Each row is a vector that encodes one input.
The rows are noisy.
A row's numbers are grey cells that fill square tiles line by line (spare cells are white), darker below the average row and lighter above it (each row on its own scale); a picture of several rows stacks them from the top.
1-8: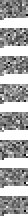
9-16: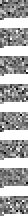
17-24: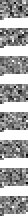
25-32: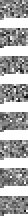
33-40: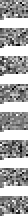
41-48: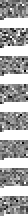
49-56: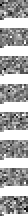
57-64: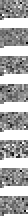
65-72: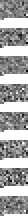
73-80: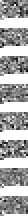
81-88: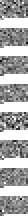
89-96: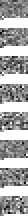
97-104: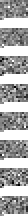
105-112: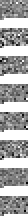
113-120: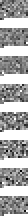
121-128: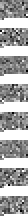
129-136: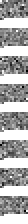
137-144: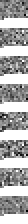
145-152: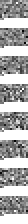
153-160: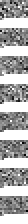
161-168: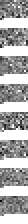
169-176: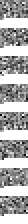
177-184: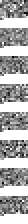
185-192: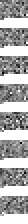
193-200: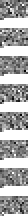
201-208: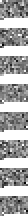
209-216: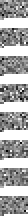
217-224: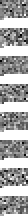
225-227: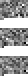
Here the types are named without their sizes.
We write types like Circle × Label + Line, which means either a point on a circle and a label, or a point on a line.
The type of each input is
(Bool × Bool × Bool × Bool × Bool + Label) × Label × Label + Line × (Tree + Unit).
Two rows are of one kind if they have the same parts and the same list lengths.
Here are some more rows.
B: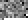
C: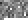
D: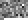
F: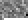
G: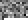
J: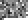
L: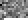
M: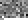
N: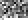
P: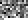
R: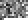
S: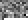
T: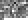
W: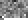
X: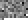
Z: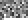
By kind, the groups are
B, X
C, D, F, L, M, N, W, Z
G, S
J, P, R, T

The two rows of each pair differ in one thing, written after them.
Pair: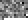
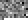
the place on the line
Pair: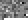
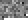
the place on the line
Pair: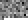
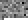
the node of the tree
